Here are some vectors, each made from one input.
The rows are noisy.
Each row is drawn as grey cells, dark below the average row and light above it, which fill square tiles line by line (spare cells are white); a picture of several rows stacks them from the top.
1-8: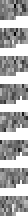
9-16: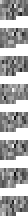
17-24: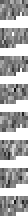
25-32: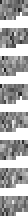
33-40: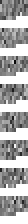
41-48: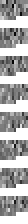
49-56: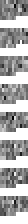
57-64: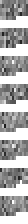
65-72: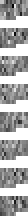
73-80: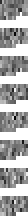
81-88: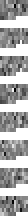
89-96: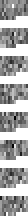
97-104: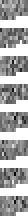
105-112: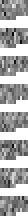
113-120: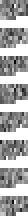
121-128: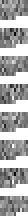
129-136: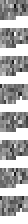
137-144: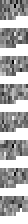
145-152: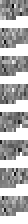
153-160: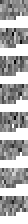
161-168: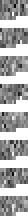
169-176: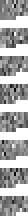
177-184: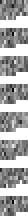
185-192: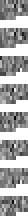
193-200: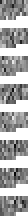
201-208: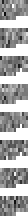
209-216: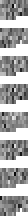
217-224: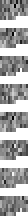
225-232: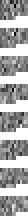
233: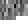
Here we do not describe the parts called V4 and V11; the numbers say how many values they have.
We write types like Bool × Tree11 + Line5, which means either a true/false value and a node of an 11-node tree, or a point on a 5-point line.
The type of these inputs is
(Bool × Label6 × V11 + Tree12) × V4.
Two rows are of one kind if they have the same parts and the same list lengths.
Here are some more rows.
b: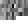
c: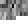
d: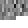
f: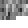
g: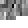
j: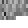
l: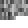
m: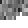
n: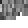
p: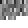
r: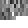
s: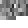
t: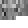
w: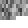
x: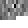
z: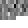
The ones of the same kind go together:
b, d, j, n, s, t, x, z
c, f, g, l, m, p, r, w

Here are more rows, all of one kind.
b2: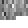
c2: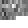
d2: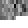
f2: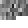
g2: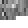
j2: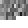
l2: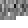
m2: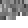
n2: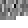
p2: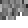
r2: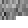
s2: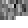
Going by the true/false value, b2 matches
l2 and n2.
